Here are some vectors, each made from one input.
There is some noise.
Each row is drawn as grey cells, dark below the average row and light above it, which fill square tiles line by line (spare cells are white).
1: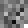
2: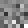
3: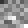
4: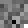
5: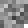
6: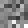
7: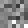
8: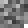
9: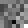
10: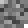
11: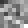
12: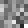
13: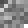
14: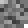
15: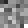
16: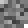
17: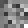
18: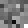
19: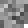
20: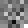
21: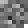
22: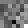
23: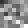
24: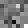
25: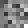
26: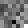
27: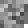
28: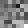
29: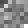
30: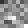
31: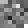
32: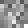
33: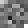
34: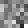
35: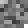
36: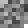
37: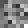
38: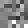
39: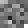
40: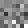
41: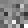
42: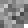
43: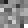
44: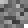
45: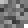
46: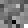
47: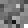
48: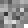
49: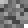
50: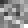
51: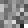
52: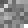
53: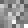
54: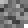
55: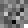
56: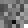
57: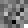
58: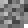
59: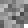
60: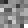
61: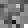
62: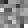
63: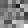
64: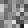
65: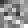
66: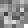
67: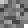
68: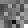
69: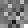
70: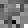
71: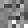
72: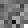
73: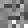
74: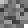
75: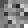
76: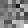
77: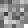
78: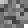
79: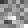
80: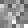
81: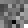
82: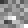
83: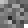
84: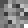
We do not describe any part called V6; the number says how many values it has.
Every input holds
a true/false value, together with either a point on a 5-point line, or a value of V6.
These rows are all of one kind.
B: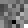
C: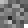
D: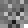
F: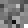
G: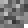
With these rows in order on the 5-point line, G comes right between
B and D.
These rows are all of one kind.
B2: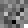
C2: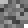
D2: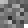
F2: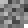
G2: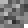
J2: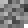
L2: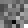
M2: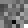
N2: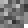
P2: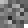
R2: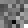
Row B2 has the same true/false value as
L2, M2 and R2.
